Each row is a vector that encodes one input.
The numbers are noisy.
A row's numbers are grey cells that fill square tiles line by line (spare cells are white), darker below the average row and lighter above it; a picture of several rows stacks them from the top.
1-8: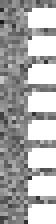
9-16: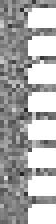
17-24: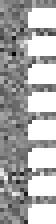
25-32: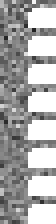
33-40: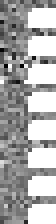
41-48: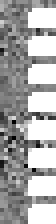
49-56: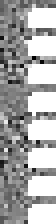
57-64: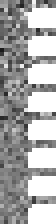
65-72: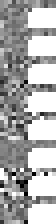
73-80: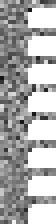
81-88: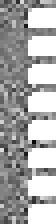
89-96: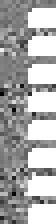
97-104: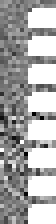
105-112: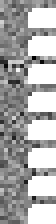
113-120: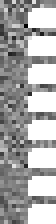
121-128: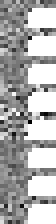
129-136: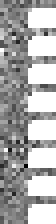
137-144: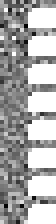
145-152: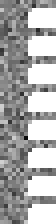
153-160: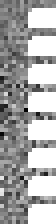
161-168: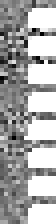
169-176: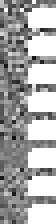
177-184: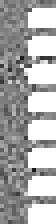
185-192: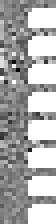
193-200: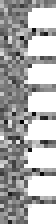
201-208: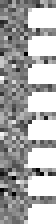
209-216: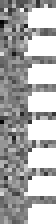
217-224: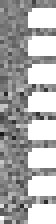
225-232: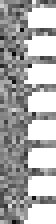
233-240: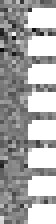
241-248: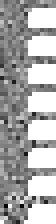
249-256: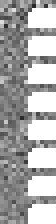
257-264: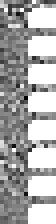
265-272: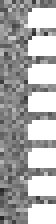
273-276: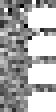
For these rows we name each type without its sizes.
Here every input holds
a list of points on a line.
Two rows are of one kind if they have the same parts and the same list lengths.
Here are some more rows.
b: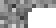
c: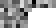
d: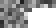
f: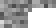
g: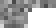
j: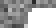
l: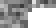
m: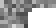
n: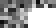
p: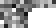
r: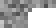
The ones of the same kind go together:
b, m
c, d, j
f, g, l, n, r
p

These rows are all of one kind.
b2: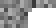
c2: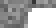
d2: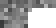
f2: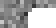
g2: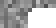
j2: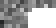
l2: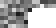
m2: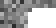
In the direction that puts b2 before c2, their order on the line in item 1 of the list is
g2, d2, m2, j2, l2, b2, c2, f2.
